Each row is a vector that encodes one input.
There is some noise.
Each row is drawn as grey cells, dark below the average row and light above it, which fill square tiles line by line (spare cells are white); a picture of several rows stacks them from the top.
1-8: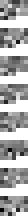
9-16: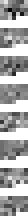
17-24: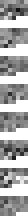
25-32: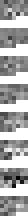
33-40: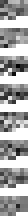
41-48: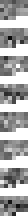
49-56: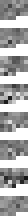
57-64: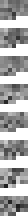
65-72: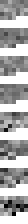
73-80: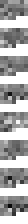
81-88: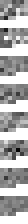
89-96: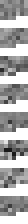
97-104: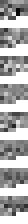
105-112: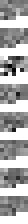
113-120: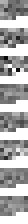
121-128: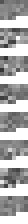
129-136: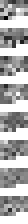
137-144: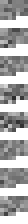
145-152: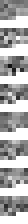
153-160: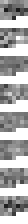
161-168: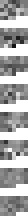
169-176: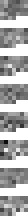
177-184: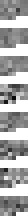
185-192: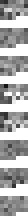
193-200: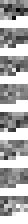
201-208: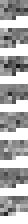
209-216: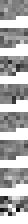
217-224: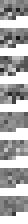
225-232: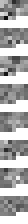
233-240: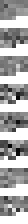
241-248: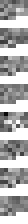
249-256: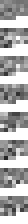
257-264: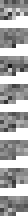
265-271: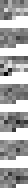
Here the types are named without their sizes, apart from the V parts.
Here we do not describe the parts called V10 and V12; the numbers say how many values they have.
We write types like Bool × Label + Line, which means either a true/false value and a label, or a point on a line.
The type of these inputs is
Bool × Bool × Bool × Bool + Line × V10 + V12.
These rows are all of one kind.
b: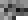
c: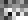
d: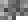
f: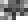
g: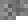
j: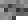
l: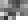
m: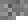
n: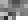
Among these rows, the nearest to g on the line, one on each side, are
m and n.
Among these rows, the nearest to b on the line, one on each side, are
f and j.
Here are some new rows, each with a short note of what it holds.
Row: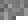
a value of V12
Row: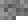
a point on a line and a value of V10
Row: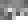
four true/false values
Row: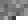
a value of V12
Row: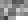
four true/false values
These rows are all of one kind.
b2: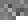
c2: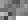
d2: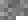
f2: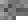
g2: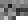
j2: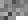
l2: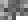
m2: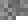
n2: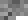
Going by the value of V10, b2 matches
g2 and m2.
